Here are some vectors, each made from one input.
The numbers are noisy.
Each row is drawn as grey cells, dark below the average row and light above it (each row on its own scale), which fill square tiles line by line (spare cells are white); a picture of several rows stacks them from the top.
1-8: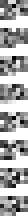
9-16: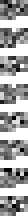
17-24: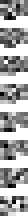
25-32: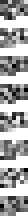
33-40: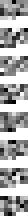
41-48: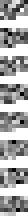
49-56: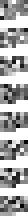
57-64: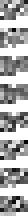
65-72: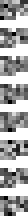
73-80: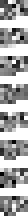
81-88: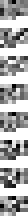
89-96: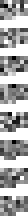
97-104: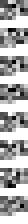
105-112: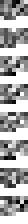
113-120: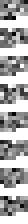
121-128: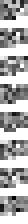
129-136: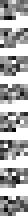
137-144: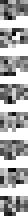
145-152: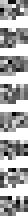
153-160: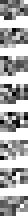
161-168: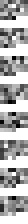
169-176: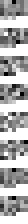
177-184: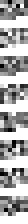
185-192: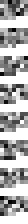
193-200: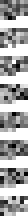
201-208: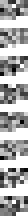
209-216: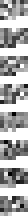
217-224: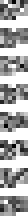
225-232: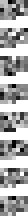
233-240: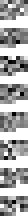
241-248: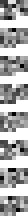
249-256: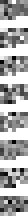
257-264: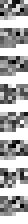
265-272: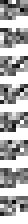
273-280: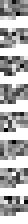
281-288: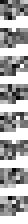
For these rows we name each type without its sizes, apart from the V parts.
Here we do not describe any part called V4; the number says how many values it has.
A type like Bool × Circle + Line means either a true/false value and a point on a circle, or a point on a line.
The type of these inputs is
List(Bool × V4).
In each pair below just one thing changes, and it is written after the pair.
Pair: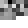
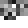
the value of V4 in item 1 of the list
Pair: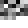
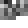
the value of V4 in item 2 of the list
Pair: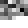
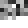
the true/false value in item 1 of the list
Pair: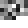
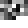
the true/false value in item 2 of the list
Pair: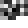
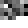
the true/false value in item 2 of the list
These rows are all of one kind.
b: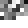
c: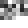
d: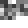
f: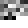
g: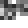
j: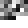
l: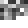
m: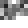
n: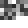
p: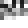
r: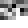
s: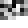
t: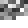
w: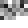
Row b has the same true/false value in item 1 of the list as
f, j and r.
